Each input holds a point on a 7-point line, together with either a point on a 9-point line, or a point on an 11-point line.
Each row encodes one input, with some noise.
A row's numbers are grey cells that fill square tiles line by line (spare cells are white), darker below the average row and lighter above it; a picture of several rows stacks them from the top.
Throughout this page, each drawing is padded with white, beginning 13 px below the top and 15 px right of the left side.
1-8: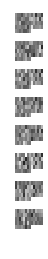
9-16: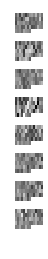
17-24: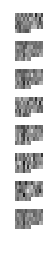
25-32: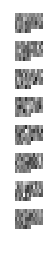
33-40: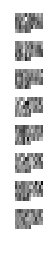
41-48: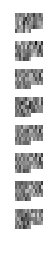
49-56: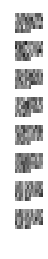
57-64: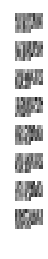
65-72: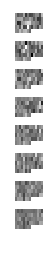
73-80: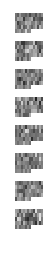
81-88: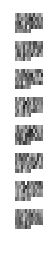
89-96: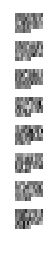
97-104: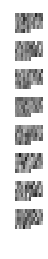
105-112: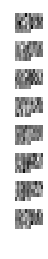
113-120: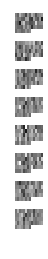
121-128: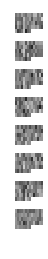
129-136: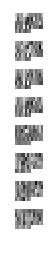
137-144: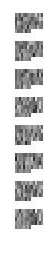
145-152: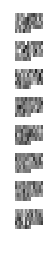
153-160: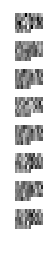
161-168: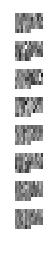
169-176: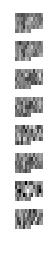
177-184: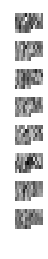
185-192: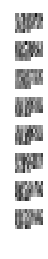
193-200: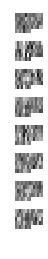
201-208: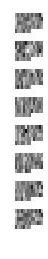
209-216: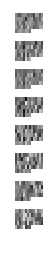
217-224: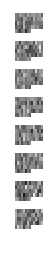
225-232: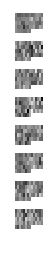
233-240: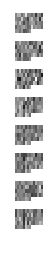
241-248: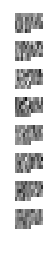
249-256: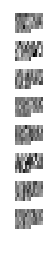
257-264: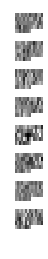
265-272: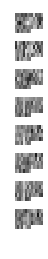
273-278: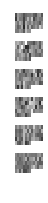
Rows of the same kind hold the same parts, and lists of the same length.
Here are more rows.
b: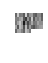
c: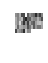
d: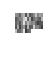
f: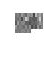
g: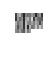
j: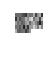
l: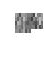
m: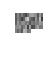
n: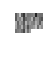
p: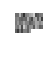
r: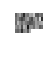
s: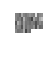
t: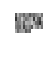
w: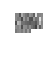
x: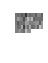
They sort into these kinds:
b, c, g, j, n, t, x
d, f, l, m, p, r, s, w

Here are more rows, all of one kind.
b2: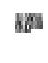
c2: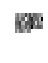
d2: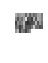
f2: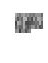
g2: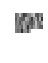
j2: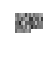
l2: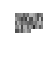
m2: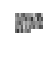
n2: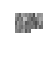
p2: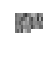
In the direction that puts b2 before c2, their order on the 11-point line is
b2, j2, m2, l2, p2, g2, d2, f2, c2, n2.
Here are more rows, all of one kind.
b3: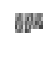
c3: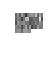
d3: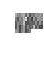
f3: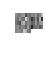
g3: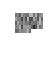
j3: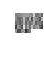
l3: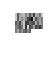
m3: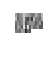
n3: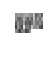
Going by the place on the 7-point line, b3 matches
j3 and n3.
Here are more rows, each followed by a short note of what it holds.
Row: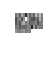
a point on a 7-point line and a point on an 11-point line
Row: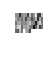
a point on a 7-point line and a point on an 11-point line
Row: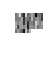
a point on a 7-point line and a point on a 9-point line
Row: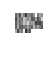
a point on a 7-point line and a point on an 11-point line
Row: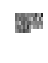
a point on a 7-point line and a point on a 9-point line
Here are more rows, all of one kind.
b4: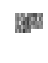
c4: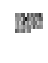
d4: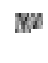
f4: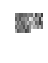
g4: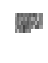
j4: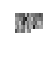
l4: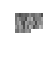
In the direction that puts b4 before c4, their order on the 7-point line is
f4, b4, g4, l4, d4, j4, c4.
